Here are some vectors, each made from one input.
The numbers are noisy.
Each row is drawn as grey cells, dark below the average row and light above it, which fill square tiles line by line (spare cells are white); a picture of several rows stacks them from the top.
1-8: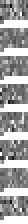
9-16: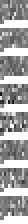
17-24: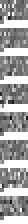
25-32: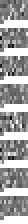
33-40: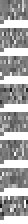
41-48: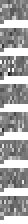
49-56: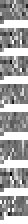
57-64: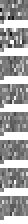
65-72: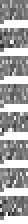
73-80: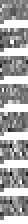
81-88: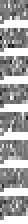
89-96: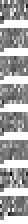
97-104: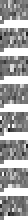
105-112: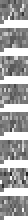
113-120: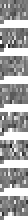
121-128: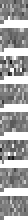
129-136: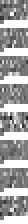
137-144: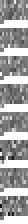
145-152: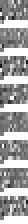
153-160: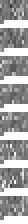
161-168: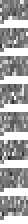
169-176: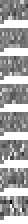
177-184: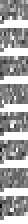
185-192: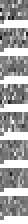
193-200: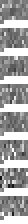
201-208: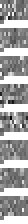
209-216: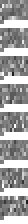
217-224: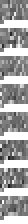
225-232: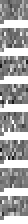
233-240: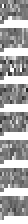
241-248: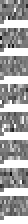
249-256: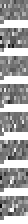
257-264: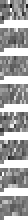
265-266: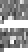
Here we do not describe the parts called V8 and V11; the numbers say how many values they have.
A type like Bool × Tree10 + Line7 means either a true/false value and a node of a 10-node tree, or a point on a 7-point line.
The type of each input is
(Bool × Bool × Bool × Bool + Unit) × V8 + Line6 × V11 + Tree10.
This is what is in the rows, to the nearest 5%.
About 20% of them hold a point on a 6-point line and a value of V11. About 15% of them hold a node of a 10-node tree. The rest hold a value of V8, together with either a fixed value, or four true/false values.
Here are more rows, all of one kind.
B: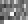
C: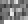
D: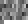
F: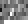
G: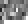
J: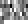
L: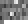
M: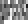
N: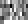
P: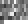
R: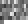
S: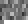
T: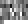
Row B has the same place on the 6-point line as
P and R.
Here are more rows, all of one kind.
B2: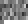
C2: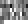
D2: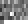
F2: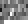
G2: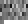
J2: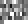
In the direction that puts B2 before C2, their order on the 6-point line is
D2, F2, B2, G2, C2, J2.
